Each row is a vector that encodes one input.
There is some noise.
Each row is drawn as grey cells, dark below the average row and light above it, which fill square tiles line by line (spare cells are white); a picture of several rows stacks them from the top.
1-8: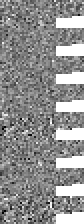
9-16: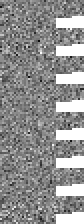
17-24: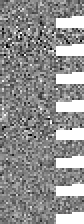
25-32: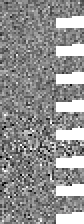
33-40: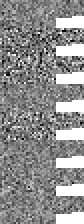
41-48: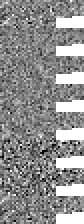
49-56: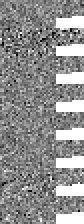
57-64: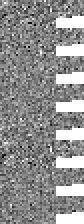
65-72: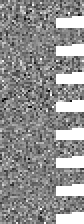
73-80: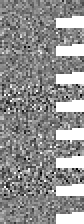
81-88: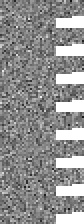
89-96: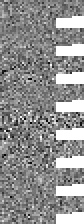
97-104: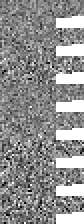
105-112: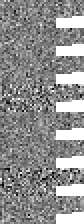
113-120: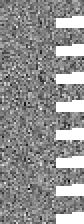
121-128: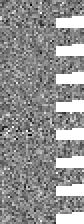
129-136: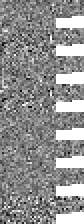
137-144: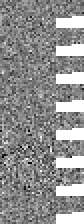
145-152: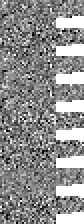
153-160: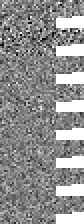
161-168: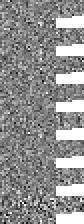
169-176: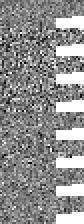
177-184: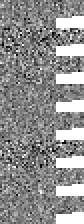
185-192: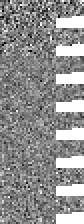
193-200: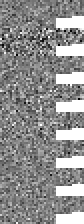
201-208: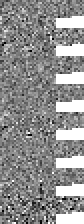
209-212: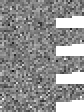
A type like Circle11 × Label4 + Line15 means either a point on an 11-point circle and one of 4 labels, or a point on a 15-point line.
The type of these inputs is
Bool × (Circle9 + Tree8 + Unit) × Line5 + Line6.
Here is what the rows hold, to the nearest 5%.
About 85% of them hold a point on a 5-point line and a true/false value, together with either a point on a 9-point circle, or a fixed value, or a node of an 8-node tree. The rest hold a point on a 6-point line.
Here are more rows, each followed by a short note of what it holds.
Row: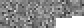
a point on a 5-point line and a true/false value
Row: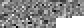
a point on a 9-point circle, a point on a 5-point line and a true/false value
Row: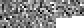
a point on a 6-point line
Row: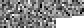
a point on a 6-point line
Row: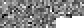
a point on a 9-point circle, a point on a 5-point line and a true/false value
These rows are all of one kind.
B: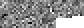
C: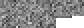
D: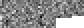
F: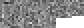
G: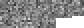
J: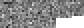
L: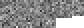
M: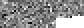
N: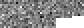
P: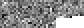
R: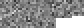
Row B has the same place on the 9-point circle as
D and N.
